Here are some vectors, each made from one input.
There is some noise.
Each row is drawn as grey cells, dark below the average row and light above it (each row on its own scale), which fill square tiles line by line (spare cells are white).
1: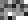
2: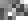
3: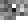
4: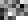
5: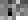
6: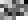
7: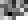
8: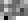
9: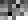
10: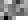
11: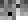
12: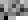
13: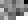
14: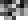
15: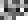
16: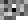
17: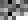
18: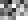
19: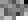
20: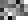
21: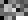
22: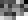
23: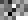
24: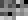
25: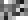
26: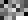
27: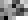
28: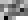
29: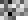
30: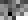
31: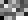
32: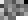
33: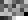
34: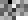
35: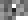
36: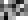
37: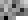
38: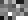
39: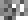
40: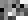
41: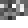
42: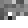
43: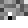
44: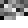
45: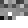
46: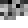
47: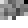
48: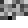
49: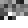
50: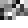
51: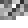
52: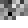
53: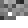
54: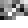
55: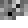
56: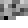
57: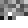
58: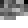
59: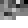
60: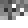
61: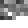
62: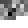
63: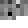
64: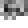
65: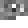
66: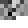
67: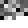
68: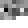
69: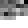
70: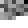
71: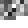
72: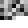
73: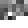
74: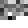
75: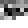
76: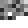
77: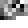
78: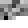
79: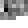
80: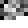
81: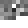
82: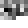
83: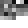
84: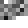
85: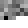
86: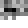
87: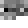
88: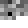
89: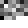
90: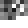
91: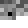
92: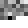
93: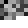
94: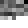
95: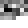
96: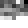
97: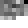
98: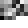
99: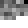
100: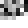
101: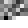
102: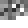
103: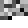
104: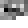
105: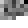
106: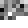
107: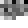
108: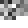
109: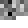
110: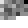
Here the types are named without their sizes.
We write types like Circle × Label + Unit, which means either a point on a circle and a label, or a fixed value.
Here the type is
Circle + Line × Line + Unit.
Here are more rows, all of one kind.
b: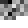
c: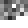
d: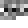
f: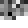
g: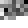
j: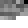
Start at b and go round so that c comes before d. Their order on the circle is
b, c, d, g, j, f.
